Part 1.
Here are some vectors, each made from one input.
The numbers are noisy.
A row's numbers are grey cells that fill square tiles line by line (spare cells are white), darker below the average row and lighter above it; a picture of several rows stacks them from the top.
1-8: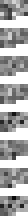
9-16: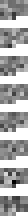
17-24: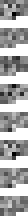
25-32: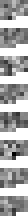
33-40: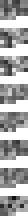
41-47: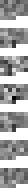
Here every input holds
a node of a 10-node tree.
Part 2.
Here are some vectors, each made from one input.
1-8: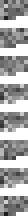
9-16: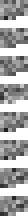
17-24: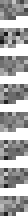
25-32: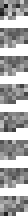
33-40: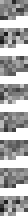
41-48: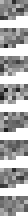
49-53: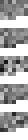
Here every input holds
a point on a 9-point line.
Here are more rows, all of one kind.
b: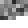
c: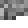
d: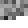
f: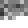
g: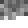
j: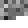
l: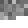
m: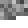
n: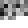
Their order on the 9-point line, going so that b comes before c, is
b, d, j, c, m, l, g, f, n.
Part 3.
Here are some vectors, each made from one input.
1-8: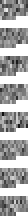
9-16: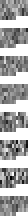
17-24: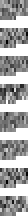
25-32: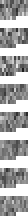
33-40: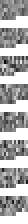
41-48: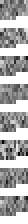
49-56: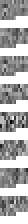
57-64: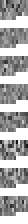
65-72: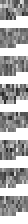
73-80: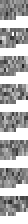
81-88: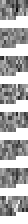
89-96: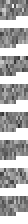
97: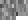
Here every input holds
one of 6 labels.
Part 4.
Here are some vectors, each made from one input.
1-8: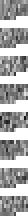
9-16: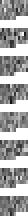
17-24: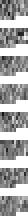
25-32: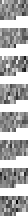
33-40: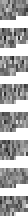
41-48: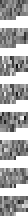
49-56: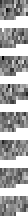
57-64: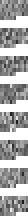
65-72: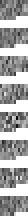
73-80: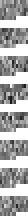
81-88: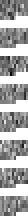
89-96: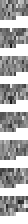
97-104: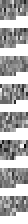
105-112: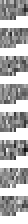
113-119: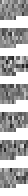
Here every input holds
four true/false values.
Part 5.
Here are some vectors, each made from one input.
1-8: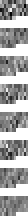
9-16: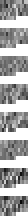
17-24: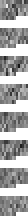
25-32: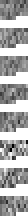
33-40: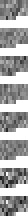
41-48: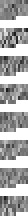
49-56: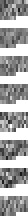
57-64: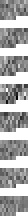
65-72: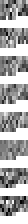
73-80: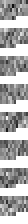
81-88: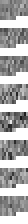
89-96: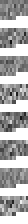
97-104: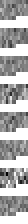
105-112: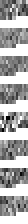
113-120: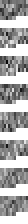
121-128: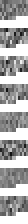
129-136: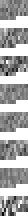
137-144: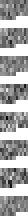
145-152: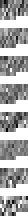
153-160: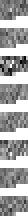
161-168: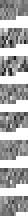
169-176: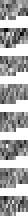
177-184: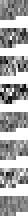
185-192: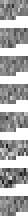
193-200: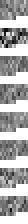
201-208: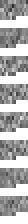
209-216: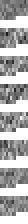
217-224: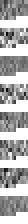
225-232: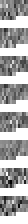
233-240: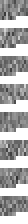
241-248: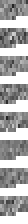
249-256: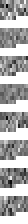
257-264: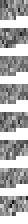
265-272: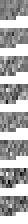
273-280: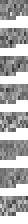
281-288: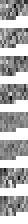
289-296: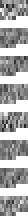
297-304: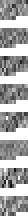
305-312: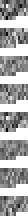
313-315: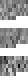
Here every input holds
a point on an 8-point line.
